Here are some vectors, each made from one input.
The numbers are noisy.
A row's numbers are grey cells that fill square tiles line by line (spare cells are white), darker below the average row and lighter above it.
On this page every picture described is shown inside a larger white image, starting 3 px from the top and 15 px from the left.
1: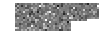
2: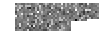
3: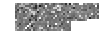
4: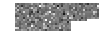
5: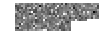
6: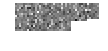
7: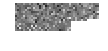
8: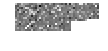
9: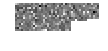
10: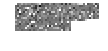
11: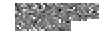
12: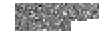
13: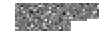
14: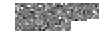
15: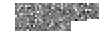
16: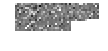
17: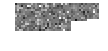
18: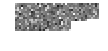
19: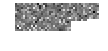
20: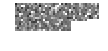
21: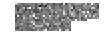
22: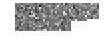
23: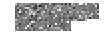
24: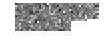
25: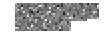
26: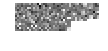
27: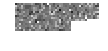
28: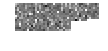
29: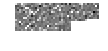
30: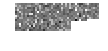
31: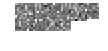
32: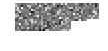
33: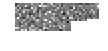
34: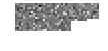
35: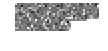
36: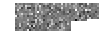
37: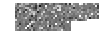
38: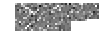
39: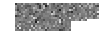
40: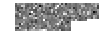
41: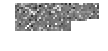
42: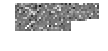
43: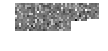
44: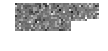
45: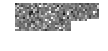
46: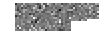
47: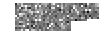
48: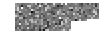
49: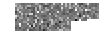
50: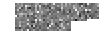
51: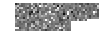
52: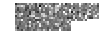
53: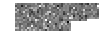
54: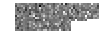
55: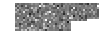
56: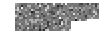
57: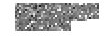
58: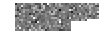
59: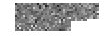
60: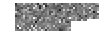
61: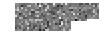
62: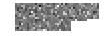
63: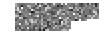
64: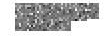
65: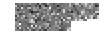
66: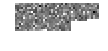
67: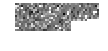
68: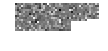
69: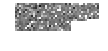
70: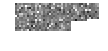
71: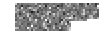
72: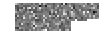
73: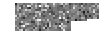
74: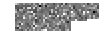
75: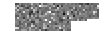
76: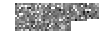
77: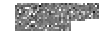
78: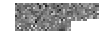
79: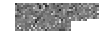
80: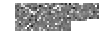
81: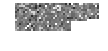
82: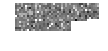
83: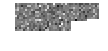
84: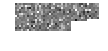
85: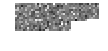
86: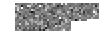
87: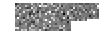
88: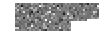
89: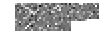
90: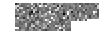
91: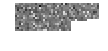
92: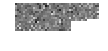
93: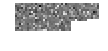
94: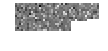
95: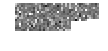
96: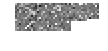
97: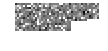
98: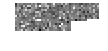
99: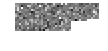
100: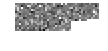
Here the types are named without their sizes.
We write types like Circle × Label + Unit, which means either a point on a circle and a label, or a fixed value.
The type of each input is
Line.
